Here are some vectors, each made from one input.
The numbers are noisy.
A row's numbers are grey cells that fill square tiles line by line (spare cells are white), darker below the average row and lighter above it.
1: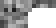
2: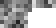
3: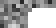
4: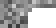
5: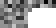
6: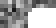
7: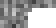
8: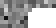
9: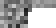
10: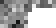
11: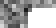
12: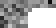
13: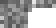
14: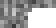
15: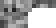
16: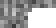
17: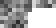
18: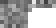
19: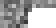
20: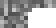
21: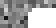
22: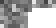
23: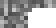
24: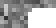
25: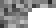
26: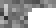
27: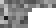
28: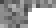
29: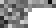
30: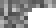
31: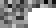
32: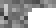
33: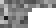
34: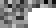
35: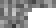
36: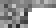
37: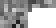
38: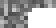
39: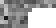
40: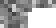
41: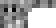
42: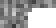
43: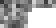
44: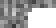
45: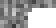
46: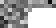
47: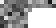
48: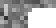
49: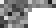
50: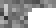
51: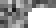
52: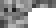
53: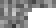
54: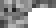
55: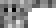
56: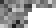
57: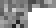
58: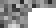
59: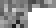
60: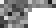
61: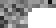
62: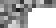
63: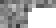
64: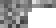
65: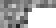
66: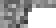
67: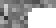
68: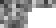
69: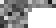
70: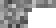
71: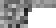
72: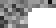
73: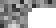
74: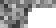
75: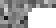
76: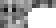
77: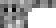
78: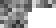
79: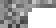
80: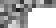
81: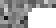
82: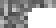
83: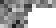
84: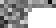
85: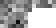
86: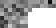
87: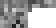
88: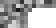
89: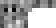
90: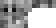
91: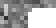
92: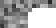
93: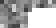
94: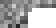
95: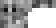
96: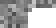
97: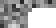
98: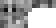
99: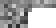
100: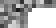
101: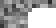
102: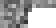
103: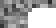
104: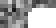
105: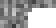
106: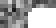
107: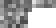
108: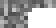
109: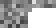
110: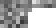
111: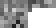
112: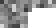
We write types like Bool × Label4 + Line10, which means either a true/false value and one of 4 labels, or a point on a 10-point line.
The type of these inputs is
List2(Line6) + Tree10.
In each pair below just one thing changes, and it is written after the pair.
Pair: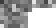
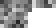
the place on the 6-point line in item 1 of the list
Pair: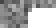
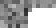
the place on the 6-point line in item 2 of the list
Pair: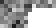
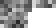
the place on the 6-point line in item 2 of the list
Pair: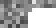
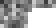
the place on the 6-point line in item 1 of the list
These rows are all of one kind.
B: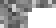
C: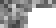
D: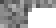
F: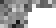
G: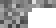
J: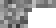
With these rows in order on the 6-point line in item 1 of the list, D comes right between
B and J.
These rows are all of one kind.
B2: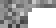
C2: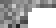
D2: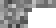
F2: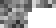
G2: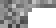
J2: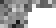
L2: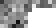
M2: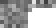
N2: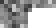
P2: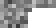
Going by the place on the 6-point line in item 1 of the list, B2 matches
C2 and G2.
